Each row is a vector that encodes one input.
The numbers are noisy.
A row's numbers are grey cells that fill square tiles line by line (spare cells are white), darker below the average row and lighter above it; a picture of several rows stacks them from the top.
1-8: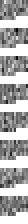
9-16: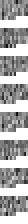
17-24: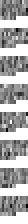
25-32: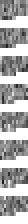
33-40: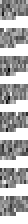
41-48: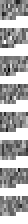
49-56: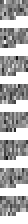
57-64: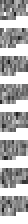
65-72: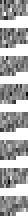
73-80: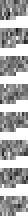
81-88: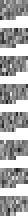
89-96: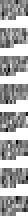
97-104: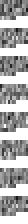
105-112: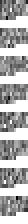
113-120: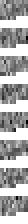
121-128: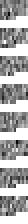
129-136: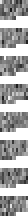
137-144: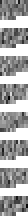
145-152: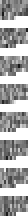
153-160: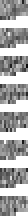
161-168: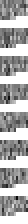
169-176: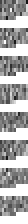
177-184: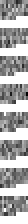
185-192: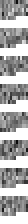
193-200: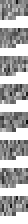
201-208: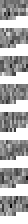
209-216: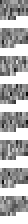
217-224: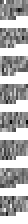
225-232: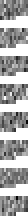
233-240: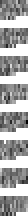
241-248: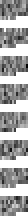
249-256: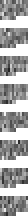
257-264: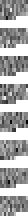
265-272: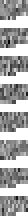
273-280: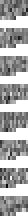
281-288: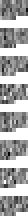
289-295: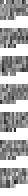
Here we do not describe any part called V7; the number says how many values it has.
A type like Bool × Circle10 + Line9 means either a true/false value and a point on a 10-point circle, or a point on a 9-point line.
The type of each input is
Bool × (Label6 + Line8) × Line9 × V7.
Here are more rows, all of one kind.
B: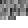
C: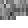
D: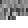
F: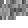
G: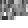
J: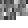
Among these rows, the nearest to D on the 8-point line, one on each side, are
C and J.
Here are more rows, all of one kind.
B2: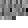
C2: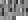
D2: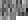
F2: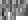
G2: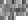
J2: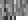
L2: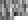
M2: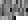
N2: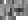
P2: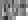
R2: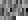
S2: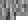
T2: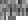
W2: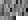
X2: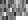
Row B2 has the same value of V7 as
D2, N2, P2 and T2.
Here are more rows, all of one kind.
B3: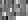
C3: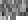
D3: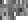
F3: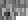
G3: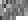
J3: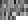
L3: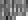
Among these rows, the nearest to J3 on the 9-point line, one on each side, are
C3 and D3.
